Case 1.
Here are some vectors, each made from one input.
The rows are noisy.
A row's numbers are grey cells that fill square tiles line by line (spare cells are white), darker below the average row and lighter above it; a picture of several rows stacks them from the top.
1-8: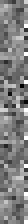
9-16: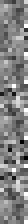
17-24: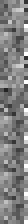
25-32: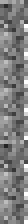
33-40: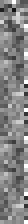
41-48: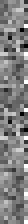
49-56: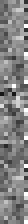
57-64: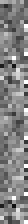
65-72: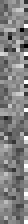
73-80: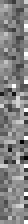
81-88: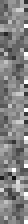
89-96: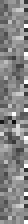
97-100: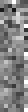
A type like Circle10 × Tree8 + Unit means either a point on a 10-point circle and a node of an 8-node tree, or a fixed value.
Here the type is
Label5.
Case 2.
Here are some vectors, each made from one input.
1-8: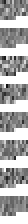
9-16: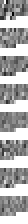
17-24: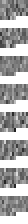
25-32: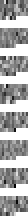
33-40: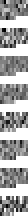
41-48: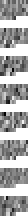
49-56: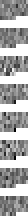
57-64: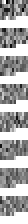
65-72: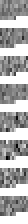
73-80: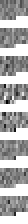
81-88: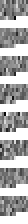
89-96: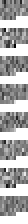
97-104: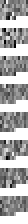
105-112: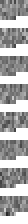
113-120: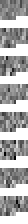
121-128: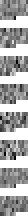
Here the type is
Line5 × Line7.
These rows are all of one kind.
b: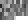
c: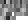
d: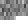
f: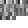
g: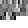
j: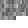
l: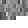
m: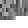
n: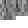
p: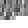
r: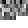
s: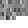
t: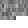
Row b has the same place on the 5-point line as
c, d and p.
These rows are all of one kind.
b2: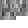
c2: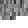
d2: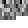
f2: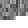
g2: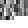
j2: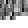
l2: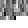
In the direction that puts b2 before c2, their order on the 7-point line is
g2, f2, b2, d2, l2, c2, j2.
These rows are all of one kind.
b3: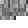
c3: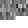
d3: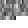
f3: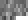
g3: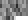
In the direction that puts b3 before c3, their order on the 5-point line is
b3, d3, f3, g3, c3.
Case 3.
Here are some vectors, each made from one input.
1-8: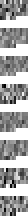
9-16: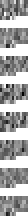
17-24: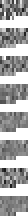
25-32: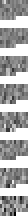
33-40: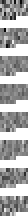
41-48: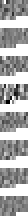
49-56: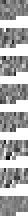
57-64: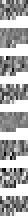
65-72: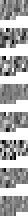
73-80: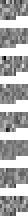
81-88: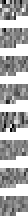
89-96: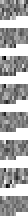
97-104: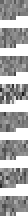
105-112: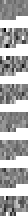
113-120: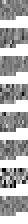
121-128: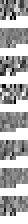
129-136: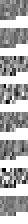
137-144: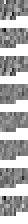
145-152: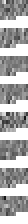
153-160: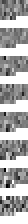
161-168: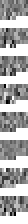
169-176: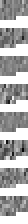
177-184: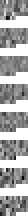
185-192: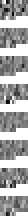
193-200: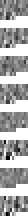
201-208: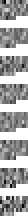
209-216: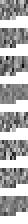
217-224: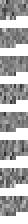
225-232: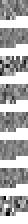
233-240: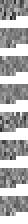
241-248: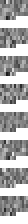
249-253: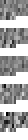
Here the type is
Line7.
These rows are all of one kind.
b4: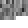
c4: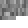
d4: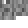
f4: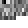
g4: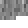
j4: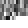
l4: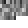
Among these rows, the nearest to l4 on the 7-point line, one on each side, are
d4 and g4.
